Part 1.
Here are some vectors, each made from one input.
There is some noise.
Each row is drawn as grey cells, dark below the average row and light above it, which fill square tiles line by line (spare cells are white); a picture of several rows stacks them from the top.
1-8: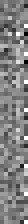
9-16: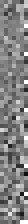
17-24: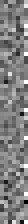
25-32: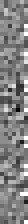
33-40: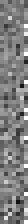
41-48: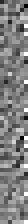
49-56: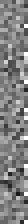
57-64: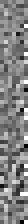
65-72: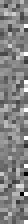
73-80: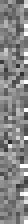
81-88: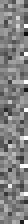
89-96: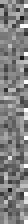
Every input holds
either a point on a 9-point circle, or a point on a 7-point line.
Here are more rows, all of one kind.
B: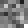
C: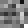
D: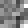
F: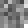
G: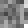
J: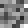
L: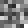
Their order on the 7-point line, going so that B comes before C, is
J, B, C, G, F, D, L.
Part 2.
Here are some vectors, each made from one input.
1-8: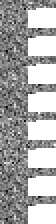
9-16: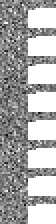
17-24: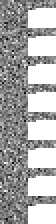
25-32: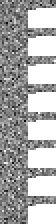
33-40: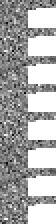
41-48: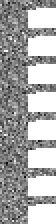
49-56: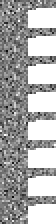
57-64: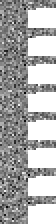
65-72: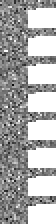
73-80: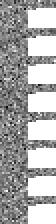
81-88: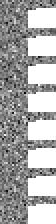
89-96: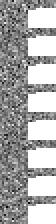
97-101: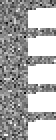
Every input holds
either a point on an 8-point circle, or three true/false values.
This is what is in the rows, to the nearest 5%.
About 35% of them hold a point on an 8-point circle. The rest hold three true/false values.
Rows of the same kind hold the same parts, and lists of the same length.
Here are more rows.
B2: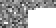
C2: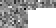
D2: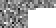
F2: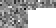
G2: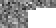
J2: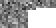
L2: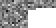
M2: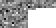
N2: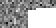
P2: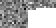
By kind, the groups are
B2, D2, L2, M2
C2, F2, G2, J2, N2, P2

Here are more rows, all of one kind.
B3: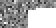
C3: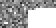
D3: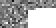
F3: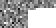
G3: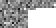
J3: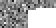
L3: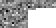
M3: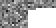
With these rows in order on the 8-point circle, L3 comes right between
G3 and M3.
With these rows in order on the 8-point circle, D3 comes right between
C3 and M3.
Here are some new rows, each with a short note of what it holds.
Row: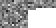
a point on an 8-point circle
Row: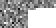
a point on an 8-point circle
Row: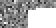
a point on an 8-point circle
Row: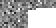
three true/false values
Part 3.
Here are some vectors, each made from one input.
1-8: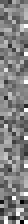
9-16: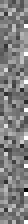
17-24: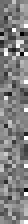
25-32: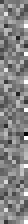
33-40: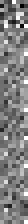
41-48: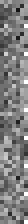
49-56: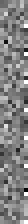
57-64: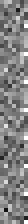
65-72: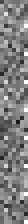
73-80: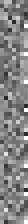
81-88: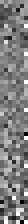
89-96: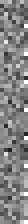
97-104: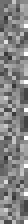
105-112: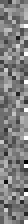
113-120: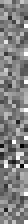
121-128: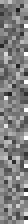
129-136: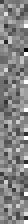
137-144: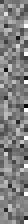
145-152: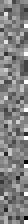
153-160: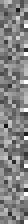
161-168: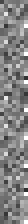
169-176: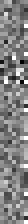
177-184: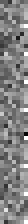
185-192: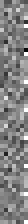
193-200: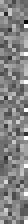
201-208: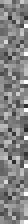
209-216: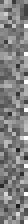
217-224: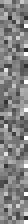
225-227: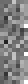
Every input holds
a list of up to two points on a 5-point line.
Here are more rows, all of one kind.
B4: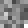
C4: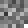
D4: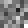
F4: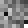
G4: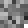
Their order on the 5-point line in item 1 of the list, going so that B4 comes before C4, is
B4, G4, D4, C4, F4.
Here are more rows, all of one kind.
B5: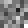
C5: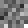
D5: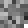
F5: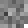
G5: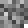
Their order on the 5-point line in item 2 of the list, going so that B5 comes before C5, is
B5, D5, F5, G5, C5.
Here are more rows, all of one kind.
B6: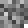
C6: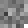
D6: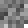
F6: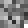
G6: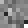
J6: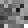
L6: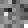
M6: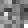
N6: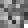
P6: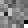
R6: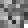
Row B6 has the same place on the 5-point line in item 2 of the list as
D6 and M6.
